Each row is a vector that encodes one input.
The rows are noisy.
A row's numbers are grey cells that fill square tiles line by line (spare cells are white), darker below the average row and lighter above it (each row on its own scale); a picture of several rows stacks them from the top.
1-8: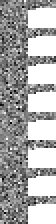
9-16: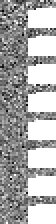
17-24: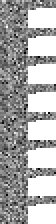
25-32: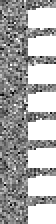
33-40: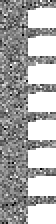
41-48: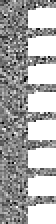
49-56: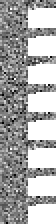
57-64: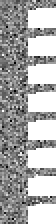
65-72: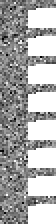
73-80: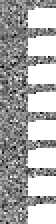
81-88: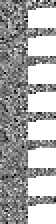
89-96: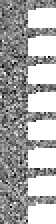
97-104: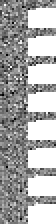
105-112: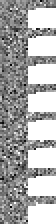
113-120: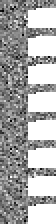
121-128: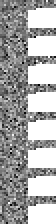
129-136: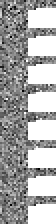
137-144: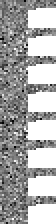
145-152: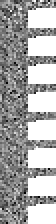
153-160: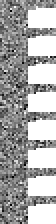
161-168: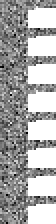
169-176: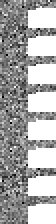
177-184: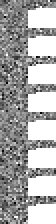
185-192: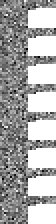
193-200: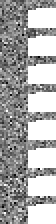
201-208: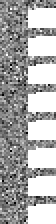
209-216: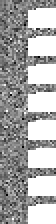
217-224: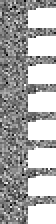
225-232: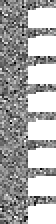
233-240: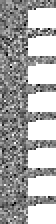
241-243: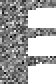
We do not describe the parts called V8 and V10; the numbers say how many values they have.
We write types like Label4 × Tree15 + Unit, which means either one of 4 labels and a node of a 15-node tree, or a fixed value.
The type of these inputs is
Bool × (Line7 + V10) × V8 + Circle6.
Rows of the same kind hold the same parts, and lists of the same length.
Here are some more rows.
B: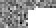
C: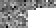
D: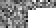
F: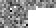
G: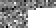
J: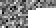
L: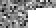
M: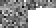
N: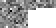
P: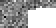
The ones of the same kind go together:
B, F, N
C, G, J, P
D, L, M

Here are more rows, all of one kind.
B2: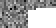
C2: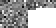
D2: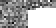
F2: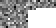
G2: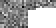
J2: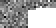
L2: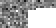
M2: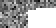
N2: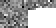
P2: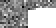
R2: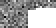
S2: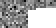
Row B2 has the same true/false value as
F2, L2, M2 and S2.
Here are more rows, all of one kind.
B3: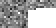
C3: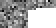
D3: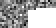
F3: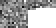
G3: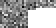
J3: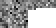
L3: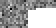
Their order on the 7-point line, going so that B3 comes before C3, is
B3, C3, D3, G3, J3, F3, L3.
